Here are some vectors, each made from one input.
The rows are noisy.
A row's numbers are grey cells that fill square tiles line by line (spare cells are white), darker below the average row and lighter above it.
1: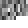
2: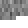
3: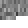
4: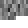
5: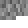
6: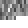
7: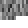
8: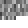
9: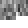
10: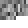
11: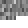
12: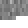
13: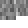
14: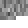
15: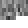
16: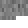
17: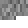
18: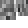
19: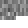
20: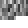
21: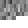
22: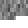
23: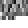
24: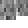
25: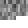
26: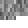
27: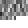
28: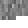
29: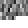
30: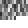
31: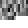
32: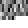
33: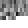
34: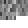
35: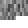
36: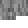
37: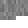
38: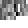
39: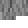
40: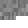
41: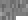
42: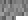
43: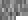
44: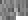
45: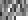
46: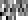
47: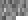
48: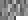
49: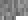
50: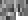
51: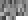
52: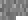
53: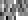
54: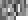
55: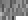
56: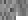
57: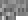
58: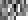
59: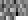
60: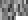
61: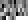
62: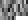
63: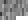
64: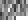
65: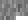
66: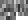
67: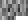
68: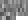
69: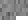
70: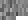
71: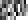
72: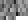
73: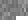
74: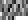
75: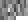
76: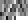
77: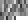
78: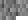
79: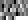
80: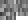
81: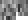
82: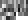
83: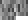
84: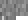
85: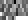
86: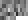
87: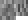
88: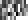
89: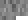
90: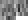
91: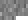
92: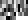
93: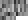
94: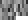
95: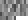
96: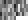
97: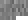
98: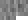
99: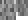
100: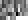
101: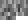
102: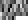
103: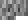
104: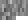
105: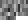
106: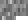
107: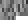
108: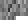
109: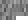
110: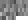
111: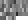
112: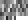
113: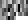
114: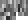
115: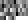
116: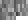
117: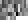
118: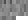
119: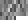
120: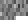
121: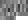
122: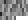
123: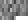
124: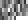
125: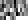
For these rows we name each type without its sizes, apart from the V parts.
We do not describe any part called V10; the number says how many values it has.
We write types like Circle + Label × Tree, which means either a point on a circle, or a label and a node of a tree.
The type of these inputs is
Line × (Line + V10).
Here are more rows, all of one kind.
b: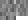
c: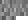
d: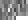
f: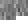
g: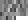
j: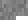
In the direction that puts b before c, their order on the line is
d, f, j, g, b, c.
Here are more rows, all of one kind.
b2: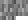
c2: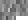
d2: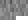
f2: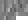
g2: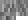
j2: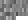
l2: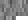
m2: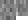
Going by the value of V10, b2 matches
c2 and g2.
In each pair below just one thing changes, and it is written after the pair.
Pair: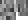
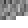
the value of V10
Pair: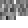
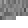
the place on the line
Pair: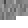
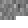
the value of V10
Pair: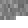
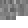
the place on the line
